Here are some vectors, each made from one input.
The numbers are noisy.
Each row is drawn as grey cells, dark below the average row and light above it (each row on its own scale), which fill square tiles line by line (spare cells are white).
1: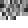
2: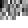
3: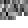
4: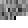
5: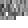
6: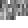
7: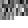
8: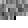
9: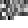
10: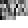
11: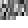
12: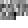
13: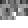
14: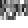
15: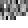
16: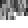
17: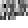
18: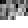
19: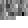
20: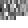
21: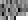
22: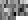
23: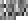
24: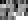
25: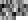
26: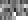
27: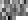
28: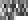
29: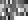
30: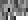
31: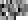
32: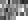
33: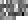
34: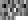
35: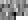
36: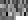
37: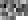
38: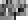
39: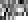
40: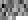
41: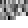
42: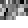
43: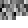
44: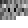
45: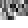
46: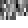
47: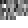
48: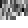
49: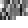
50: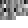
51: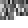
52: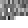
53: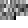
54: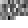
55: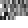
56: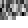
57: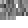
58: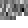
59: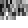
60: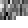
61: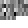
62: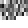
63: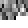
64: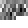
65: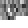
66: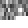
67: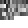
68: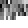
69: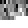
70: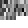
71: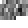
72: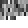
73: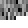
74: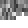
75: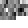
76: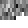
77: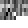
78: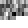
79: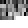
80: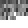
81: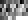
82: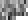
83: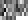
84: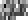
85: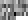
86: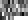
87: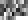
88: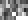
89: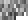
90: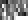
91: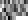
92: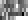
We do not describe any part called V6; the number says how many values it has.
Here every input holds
a true/false value, together with either a point on a 5-point line, or a value of V6.
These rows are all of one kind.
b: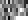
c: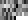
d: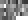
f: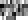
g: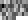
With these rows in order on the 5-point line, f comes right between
c and d.
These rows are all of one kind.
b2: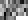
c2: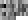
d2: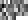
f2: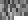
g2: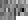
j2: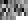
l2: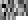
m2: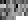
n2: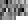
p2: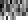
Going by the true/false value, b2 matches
d2 and m2.
